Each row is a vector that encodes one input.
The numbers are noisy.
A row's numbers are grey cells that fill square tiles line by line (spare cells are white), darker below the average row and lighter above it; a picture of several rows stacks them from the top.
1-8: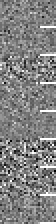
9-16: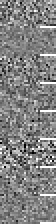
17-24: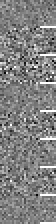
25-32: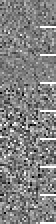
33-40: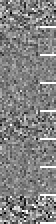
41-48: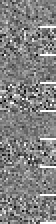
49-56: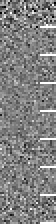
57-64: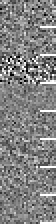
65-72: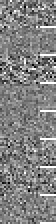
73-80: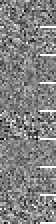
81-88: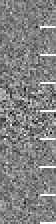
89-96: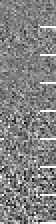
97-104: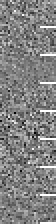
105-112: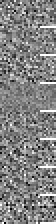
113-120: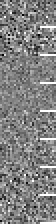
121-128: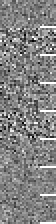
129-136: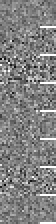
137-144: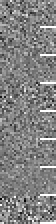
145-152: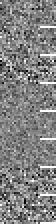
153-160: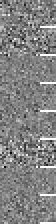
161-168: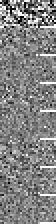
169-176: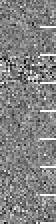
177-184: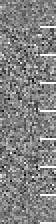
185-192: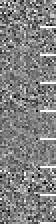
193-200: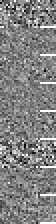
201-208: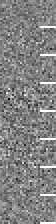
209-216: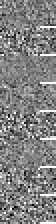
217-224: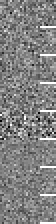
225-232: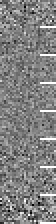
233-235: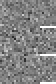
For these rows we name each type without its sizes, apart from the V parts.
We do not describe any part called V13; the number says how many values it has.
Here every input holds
a value of V13, together with either a point on a circle, or a label.
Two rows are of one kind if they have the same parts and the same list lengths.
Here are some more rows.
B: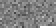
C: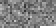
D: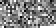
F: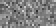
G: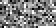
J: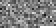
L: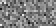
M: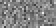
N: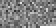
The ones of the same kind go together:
B, C, D, F, N
G, J, L, M

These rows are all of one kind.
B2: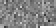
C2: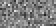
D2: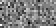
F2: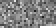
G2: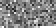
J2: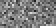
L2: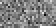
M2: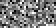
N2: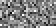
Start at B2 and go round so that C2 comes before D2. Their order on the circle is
B2, C2, N2, M2, J2, D2, L2, G2, F2.
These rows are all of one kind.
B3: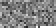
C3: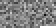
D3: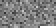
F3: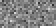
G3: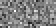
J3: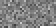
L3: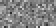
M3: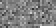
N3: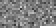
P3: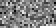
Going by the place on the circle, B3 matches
G3 and M3.
